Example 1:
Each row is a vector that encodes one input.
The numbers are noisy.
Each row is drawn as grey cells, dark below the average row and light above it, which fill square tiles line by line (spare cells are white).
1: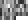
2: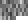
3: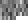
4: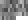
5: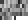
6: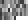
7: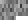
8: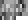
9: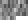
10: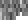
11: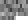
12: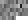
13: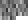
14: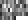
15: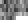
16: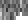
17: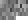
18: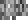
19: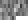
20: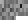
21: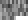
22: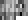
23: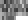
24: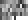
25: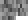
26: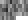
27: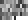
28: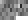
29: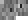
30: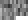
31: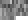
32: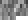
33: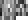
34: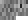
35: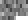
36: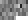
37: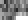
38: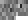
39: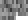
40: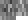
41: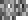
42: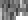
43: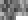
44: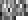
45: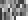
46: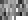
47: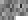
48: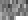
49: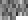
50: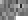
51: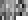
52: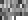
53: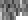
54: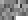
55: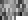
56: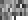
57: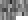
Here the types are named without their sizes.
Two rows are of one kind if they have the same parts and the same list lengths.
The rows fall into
2 kinds.
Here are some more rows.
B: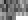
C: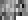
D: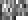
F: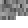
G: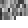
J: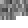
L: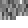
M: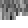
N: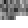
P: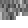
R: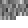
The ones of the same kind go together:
B, F, J, L, M, N, P, R
C, D, G

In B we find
three true/false values.
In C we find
a point on a line.
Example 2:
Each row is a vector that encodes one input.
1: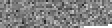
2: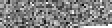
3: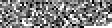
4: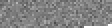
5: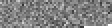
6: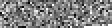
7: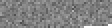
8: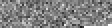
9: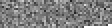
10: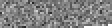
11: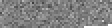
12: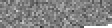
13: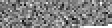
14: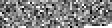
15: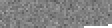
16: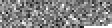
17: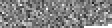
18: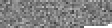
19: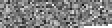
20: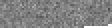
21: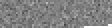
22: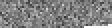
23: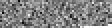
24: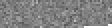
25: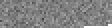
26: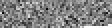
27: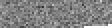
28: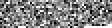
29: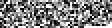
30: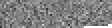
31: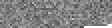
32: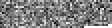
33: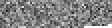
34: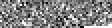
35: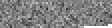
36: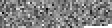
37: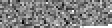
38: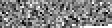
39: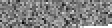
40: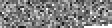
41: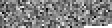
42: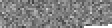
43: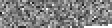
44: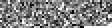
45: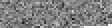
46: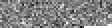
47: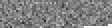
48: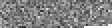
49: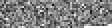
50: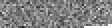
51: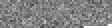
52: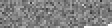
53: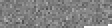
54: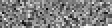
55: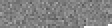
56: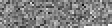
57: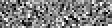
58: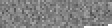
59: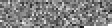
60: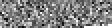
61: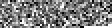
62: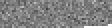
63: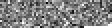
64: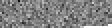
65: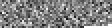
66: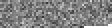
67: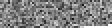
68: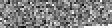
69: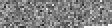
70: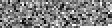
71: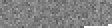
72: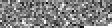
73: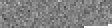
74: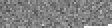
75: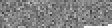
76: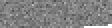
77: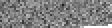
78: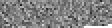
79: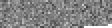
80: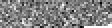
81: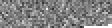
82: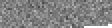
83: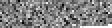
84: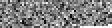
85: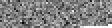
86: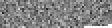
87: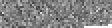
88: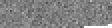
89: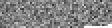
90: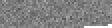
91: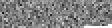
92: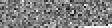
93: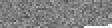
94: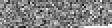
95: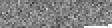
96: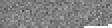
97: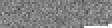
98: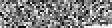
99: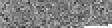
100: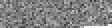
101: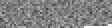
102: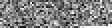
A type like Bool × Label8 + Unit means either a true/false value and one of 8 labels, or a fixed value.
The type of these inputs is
Tree10 × Tree13 + Unit.
